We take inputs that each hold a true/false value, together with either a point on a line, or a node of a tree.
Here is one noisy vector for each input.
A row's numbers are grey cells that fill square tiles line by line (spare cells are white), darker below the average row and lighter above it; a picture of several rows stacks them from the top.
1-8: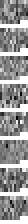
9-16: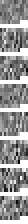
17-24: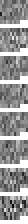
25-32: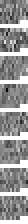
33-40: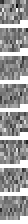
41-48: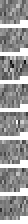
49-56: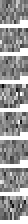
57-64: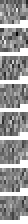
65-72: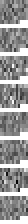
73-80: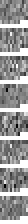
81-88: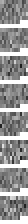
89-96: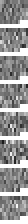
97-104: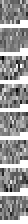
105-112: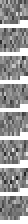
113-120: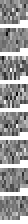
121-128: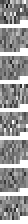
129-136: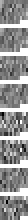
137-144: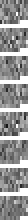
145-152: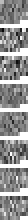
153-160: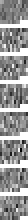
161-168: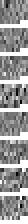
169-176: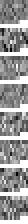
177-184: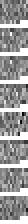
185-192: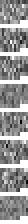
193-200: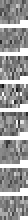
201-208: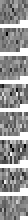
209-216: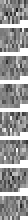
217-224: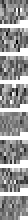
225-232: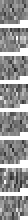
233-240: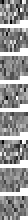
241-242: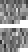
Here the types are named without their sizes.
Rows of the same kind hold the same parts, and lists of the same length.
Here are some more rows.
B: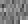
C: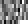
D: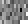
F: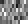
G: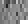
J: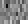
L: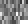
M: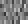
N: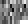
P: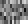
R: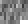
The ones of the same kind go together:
B, D, G, J, M, N, P, R
C, F, L

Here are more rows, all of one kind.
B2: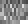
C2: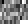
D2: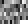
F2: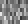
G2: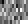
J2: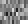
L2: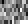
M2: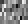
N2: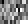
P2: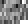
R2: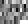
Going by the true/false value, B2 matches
F2 and J2.
